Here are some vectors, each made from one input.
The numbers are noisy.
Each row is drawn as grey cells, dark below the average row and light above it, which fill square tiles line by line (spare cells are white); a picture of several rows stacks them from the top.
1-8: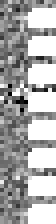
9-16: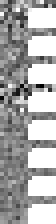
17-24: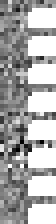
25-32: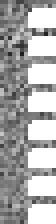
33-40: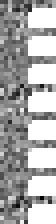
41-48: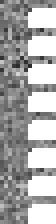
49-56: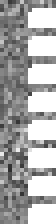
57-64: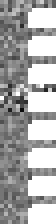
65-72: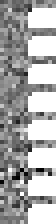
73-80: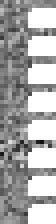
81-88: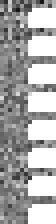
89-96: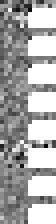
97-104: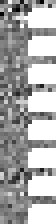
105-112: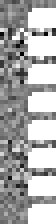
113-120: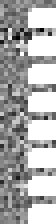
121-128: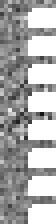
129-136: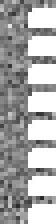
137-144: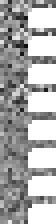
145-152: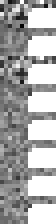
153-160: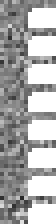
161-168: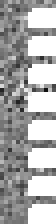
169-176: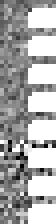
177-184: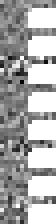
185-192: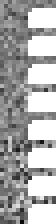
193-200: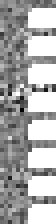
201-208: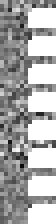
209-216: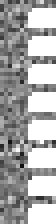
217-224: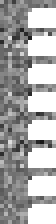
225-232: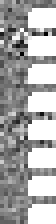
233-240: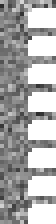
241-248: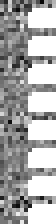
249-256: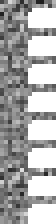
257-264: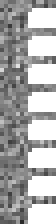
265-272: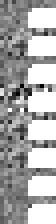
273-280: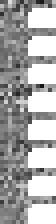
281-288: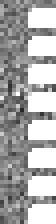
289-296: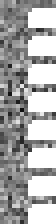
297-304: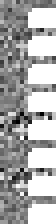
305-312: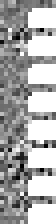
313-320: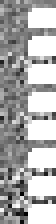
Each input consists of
a point on a 9-point line and a true/false value.
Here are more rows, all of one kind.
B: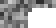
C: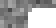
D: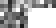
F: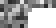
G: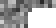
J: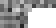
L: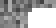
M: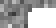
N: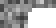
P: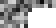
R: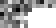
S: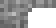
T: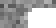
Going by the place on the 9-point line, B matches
C and J.
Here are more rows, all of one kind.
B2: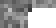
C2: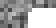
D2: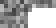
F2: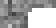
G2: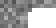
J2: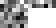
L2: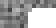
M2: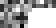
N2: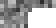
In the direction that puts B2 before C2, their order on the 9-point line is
J2, G2, B2, M2, C2, L2, N2, F2, D2.
